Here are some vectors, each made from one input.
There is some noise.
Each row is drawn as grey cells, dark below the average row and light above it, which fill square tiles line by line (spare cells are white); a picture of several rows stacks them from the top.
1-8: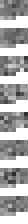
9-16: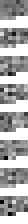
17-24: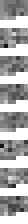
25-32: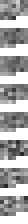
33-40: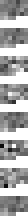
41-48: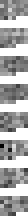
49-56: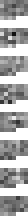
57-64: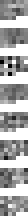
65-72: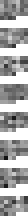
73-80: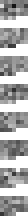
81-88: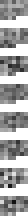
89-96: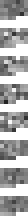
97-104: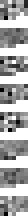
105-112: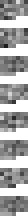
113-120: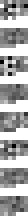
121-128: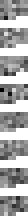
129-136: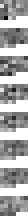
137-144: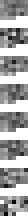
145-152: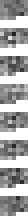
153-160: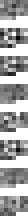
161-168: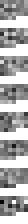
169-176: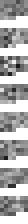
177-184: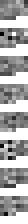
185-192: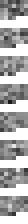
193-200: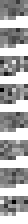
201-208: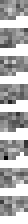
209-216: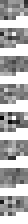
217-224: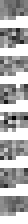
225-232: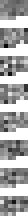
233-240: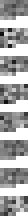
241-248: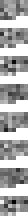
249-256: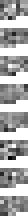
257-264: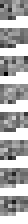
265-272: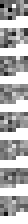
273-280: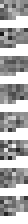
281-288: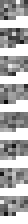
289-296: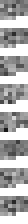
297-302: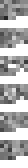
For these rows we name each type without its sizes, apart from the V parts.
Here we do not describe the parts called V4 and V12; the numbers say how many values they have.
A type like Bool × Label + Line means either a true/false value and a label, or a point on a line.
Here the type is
Bool × V12 + (Circle + Line) × V4.
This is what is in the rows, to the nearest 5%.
About 40% of them hold a true/false value and a value of V12. The rest hold a value of V4, together with either a point on a circle, or a point on a line.
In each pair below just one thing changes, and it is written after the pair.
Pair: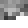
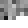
the value of V4
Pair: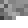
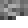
the value of V4
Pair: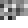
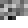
the value of V4
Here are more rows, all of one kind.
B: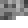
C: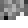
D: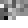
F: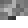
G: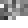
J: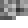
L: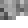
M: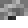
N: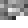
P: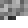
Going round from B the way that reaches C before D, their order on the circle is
B, P, M, F, N, C, L, J, D, G.
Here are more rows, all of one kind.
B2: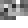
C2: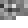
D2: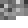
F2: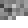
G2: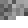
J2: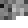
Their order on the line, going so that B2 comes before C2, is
B2, D2, C2, F2, J2, G2.
